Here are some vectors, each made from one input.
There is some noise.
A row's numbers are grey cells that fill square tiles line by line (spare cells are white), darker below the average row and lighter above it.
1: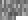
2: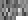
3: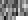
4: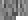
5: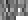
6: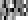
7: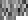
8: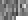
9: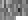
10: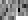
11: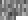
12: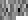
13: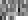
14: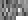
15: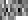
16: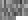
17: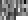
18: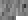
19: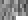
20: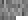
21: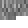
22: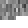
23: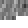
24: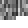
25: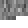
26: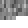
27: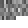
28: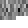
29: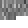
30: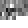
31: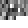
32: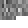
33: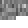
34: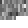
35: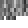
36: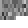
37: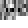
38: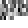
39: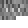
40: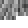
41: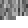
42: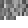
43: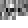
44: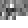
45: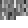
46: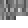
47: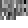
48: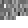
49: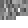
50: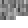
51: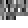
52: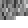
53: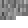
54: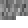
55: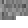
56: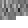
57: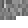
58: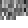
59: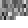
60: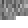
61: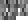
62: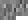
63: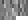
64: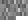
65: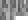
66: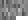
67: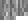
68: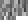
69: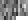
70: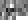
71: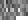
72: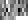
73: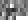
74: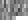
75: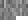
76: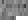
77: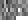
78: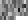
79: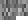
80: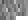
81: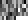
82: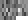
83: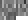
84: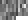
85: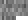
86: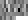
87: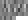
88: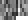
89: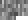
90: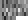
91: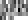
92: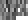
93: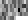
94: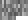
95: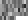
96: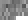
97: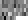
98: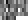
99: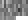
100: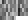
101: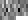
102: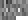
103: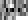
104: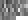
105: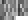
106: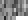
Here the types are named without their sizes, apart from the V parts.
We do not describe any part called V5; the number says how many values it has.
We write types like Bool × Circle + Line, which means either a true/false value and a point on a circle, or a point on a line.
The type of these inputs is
List(Bool × V5).
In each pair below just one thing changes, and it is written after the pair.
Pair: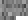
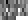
the value of V5 in item 2 of the list
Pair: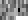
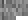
the true/false value in item 2 of the list
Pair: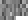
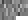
the true/false value in item 1 of the list
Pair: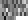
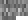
the value of V5 in item 1 of the list
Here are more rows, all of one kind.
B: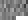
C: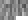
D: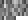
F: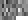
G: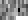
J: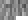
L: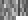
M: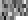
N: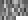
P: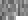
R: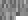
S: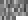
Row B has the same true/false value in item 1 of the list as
C, J, M and S.
